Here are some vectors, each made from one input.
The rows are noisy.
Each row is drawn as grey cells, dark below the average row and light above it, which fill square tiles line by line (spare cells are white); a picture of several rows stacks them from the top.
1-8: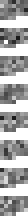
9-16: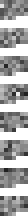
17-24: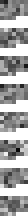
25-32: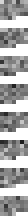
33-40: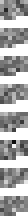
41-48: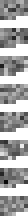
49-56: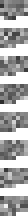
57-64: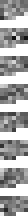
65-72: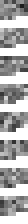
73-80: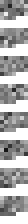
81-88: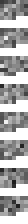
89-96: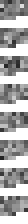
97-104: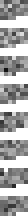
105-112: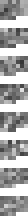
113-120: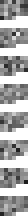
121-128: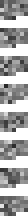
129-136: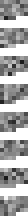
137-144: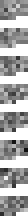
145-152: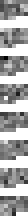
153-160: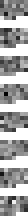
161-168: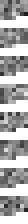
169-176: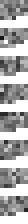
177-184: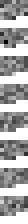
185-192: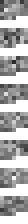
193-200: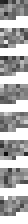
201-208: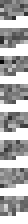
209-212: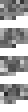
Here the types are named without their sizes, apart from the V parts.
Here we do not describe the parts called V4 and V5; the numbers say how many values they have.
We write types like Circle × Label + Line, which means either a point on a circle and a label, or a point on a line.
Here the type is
(Circle + V4) × (Line + V5).
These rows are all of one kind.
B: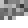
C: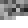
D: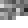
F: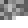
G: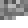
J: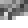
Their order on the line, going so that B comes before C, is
J, B, F, G, D, C.
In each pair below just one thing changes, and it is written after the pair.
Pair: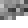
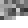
the value of V4
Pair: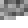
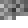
the value of V4
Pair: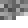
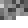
the value of V4
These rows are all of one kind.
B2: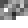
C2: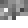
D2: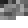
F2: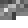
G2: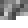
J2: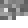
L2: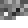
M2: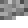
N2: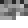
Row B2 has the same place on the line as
C2 and J2.
